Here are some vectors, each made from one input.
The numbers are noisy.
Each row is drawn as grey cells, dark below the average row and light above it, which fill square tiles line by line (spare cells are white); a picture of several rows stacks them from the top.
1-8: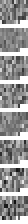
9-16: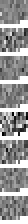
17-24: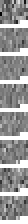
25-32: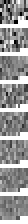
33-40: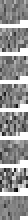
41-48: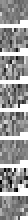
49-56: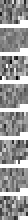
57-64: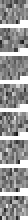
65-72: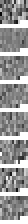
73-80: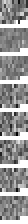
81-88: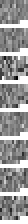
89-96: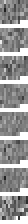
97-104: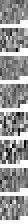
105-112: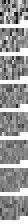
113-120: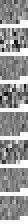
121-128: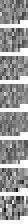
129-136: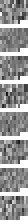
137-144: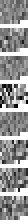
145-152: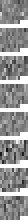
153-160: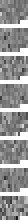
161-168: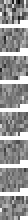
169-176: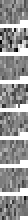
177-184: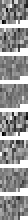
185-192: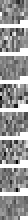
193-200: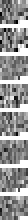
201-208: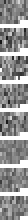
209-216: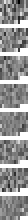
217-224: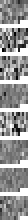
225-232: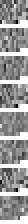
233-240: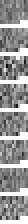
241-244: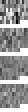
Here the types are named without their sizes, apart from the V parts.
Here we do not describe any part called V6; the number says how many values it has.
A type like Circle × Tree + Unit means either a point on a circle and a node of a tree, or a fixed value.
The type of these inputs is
Bool × (Circle + V6) + Unit.
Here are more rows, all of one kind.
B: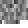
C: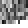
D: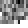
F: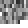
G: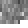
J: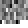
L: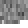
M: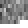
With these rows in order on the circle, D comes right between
C and F.
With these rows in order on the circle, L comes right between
B and J.
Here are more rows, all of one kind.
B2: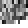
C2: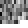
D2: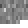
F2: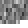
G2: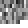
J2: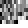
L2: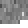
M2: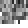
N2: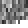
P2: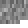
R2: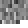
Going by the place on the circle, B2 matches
C2, D2, J2 and L2.
